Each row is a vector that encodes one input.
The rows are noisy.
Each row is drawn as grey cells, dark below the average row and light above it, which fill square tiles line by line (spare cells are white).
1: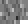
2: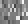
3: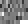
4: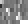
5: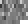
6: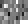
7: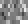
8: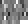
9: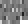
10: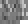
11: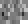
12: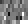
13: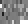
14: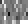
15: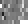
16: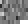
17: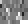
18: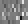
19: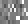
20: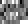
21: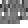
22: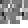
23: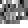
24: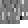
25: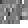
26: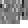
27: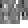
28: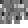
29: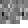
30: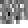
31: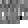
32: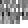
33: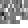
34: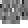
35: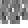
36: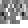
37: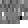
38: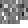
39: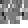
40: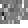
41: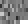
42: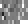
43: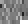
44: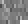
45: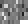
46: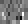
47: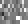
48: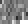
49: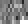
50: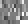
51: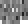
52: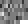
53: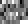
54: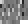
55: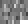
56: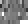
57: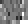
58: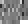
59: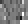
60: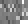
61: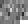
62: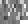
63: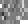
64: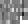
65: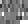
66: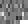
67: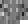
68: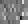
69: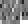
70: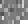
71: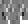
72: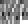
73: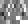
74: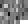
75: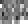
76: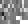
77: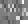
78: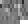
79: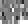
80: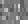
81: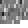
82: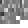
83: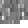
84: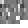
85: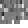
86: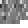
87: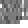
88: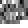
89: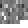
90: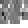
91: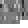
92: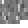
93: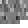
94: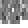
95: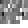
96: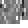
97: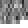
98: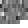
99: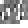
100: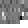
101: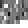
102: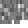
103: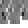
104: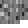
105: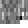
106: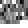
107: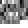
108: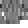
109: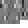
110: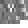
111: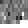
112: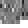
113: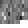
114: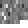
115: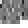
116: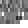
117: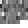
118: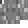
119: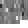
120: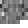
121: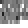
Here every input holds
a list of up to two points on an 8-point circle.
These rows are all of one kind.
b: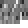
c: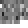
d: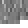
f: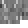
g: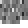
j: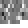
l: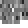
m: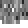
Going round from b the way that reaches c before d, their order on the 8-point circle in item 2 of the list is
b, l, c, m, g, d, f, j.
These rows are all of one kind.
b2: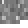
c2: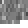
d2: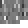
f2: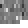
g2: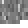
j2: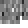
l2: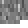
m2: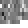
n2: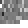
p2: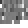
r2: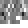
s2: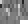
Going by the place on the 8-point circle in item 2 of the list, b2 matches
m2 and p2.
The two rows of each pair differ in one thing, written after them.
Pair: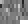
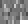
the place on the 8-point circle in item 2 of the list
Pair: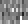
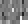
the place on the 8-point circle in item 2 of the list
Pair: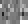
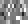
the place on the 8-point circle in item 2 of the list
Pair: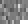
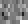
the place on the 8-point circle in item 1 of the list
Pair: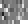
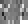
the place on the 8-point circle in item 1 of the list
